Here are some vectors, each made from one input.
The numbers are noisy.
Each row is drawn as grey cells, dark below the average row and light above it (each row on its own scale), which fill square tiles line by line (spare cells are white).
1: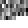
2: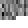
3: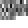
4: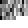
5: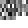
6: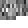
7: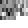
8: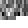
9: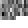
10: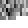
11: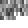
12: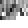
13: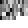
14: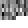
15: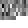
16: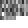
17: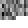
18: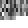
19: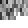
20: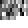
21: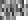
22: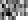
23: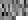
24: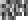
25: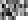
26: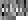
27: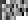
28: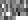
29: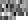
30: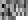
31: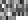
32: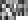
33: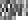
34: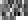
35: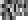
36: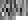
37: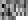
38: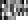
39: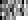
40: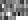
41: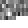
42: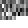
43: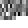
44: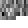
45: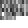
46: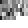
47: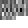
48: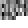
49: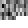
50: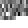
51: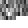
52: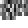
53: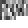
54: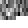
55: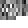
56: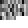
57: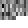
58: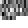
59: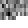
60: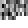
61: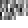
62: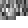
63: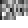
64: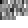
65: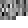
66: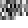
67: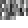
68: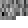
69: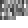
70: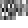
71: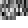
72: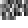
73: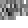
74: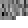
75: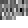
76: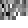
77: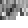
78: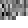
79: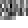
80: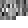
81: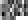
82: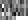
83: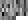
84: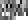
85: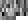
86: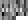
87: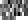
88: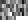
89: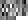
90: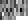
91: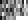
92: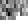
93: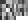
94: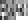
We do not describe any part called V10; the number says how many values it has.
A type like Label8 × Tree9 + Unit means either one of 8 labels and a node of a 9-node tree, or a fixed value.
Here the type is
Line5 × V10 + Line9.
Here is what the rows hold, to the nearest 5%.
About 55% of them hold a point on a 5-point line and a value of V10. The rest hold a point on a 9-point line.
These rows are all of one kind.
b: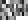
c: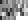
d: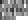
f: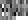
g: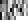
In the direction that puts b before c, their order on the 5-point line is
d, g, b, c, f.
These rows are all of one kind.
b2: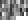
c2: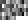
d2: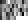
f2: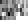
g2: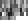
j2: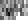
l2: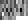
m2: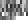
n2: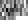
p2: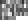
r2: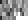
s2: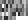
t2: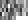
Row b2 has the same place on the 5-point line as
m2, p2 and r2.
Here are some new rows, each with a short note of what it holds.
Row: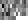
a point on a 9-point line
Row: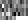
a point on a 5-point line and a value of V10
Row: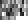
a point on a 5-point line and a value of V10
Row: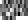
a point on a 9-point line
